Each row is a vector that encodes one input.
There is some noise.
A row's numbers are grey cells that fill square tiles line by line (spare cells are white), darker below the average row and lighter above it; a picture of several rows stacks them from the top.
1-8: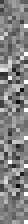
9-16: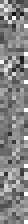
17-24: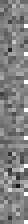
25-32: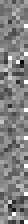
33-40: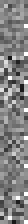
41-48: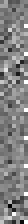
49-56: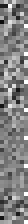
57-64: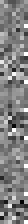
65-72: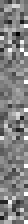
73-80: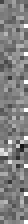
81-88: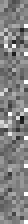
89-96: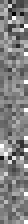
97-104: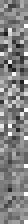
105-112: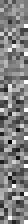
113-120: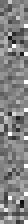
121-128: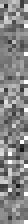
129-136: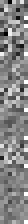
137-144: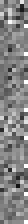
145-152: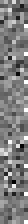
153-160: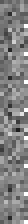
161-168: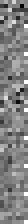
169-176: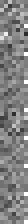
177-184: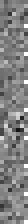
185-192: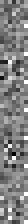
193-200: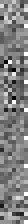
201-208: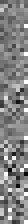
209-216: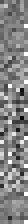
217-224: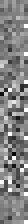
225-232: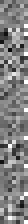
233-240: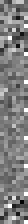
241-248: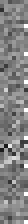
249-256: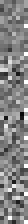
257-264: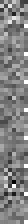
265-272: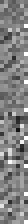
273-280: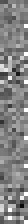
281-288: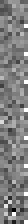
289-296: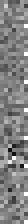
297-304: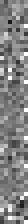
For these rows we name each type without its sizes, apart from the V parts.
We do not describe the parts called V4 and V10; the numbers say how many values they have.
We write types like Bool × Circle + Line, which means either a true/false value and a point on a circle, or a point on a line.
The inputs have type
Bool × Bool × Bool × Bool × Tree × V4 + Circle + V10.
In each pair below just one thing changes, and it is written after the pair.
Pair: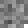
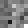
one of the four true/false values
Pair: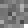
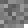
the node of the tree
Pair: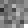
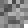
the node of the tree
